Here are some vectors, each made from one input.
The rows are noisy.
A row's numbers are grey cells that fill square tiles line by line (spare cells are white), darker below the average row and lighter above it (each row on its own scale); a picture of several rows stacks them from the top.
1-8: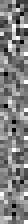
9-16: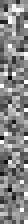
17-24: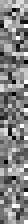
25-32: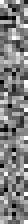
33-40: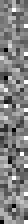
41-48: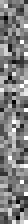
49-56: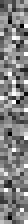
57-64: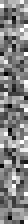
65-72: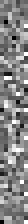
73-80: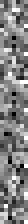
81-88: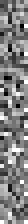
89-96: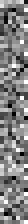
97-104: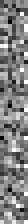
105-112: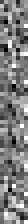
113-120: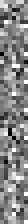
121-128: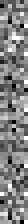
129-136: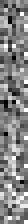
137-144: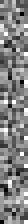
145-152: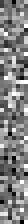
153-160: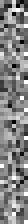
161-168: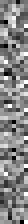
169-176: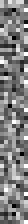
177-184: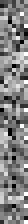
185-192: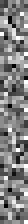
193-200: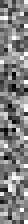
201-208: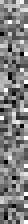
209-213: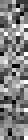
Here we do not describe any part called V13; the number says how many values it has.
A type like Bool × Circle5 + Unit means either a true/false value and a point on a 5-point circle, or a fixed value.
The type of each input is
Bool × V13 + Tree9.
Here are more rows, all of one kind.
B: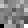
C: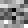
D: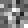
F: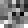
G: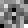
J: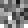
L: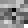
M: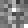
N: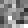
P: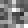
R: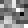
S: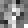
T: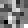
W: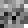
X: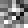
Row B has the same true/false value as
C, G, L and W.
